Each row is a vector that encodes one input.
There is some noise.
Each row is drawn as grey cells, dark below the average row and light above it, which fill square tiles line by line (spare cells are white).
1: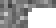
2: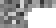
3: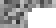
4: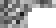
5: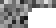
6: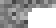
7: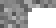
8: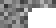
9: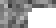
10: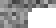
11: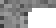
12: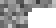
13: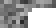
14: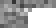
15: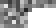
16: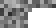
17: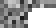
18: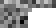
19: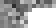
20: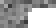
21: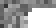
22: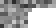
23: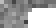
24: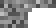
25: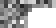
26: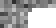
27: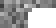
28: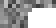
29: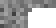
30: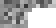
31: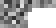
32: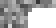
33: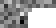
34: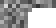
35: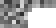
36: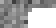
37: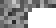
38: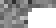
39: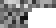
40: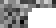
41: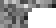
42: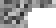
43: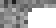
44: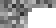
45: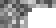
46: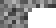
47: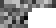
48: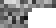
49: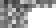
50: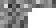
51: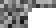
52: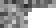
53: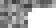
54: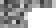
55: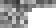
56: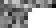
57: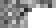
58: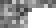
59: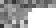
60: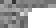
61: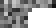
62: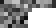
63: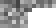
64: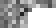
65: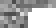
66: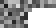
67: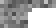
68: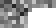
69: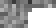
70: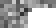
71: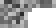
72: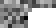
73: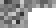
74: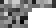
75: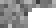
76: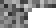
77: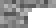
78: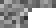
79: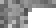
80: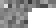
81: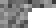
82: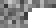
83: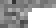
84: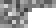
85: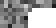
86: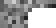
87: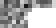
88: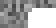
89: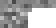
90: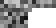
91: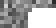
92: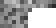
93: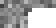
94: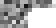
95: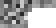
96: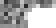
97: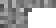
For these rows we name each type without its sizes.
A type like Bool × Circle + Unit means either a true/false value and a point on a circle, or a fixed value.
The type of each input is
(Bool × Bool × Bool + Label) × Line × Line.
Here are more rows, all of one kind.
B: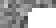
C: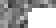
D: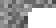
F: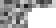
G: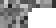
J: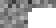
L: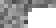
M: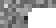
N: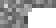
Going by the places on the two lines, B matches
D, M and N.
